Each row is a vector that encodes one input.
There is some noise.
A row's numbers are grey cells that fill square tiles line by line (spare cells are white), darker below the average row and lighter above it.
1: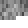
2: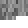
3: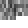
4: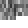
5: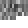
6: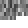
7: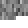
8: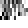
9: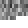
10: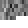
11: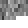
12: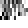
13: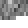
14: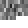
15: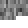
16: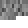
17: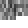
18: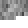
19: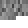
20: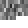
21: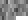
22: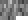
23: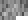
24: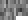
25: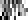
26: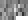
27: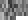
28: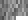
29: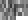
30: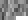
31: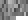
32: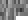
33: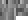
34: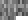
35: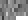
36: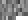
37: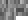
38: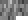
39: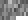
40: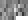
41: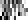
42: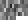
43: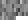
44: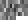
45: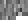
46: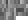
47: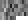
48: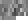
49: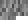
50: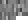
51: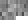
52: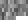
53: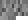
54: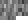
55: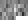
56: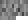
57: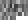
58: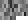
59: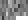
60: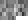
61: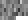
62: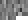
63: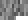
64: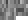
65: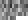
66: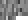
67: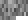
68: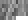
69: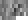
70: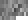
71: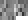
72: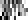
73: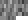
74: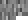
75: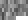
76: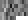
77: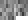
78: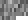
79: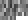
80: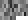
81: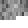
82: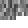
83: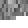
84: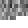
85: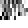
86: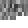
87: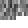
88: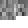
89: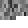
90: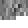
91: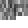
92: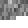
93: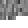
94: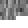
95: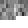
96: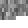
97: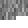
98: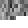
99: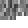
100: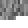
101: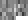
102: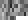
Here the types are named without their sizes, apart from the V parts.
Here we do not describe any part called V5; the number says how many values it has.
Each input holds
a list of items, each a true/false value and a value of V5.
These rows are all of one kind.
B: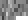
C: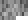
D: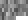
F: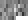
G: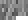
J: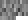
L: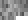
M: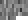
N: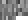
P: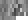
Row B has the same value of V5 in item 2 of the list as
L and M.
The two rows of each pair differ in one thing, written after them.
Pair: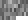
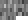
the true/false value in item 1 of the list
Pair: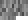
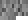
the value of V5 in item 2 of the list
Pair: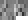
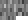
the value of V5 in item 1 of the list
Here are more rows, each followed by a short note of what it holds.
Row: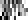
the empty list
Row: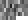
a list of one item
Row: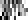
the empty list
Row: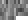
a list of two items
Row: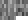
a list of two items
